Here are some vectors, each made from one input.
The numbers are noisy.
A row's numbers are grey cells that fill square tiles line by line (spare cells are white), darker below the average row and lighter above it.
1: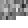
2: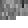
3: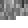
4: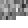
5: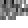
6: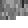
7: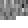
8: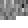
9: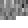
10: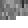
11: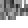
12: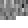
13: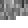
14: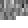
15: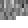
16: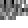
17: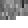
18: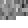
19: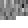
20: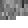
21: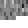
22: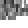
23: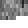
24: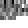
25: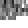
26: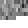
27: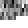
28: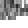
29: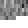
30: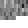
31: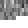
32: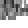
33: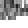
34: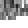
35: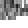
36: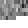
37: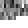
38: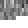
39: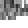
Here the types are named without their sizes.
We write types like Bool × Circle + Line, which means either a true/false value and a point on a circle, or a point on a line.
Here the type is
Bool × Line.
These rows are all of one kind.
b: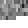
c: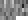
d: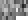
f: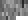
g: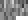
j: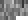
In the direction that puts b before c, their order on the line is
d, b, c, g, j, f.
